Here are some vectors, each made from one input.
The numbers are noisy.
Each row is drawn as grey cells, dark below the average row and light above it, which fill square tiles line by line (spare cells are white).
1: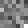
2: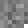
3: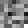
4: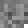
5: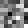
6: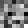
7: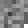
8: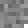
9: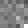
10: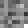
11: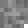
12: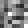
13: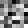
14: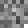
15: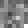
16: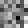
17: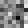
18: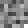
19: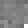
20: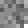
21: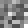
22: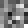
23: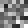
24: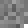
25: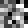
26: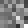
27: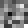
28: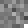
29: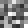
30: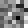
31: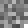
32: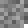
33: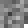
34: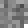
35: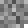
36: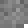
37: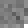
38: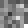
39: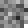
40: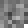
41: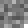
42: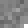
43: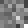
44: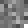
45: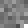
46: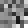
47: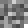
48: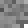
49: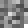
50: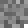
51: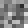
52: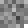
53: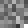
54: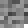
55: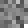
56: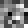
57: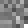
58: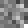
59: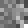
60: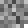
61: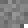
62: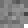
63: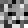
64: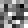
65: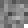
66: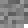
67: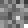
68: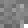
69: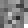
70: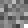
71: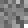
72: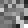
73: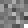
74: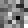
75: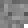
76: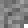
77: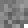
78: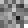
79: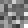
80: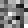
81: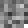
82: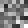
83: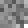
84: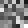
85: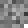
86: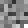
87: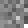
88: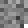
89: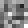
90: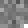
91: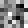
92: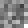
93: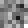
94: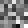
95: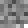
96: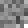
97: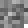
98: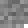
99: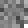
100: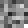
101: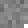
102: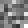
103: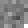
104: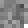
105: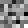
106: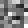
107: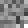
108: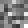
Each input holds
a point on a 5-point line, together with either a fixed value, or three true/false values.
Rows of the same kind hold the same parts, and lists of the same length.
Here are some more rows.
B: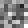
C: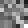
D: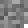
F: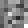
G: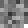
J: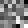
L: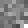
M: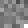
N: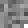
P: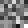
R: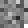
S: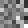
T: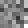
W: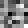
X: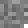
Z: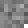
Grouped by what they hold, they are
B, S
C, D, F, G, J, L, M, N, P, R, T, W, X, Z

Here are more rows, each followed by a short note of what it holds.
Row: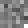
a point on a 5-point line
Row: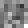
a point on a 5-point line
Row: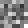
a point on a 5-point line
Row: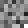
a point on a 5-point line and three true/false values
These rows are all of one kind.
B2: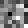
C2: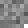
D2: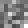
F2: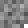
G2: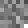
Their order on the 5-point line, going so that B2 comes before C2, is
F2, B2, G2, D2, C2.
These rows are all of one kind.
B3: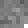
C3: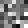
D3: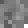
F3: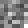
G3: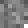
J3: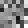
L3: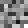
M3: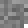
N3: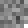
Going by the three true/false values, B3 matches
C3, F3 and G3.
